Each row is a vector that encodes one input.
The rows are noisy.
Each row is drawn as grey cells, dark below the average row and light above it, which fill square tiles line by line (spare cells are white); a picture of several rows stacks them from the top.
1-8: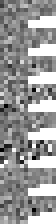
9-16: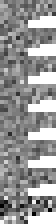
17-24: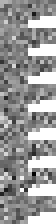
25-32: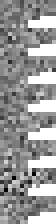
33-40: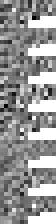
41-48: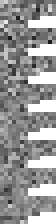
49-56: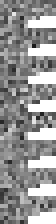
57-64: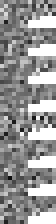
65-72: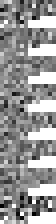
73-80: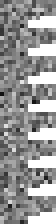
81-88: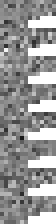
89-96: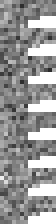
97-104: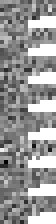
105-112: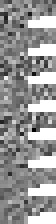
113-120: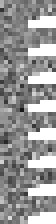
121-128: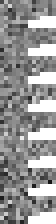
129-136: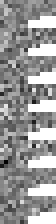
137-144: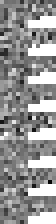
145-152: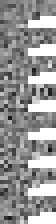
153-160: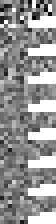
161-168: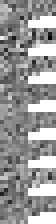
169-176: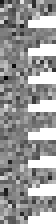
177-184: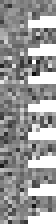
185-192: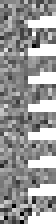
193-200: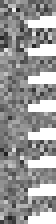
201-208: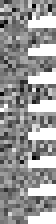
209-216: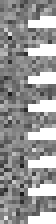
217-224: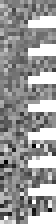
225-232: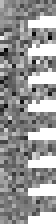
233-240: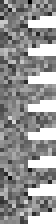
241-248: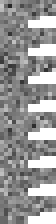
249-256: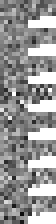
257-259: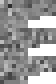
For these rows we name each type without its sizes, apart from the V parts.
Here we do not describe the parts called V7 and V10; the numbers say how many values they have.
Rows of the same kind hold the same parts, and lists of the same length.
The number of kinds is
2.
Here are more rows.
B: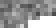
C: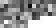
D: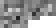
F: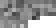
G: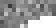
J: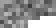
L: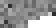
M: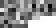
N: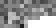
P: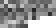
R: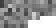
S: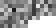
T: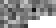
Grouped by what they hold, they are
B, C, D, F, G, J, L, S
M, N, P, R, T

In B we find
two labels, a value of V7 and a value of V10.
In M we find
two labels and a point on a line.
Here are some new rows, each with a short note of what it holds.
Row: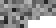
two labels and a point on a line
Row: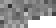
two labels, a value of V7 and a value of V10
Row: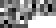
two labels and a point on a line
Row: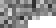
two labels, a value of V7 and a value of V10
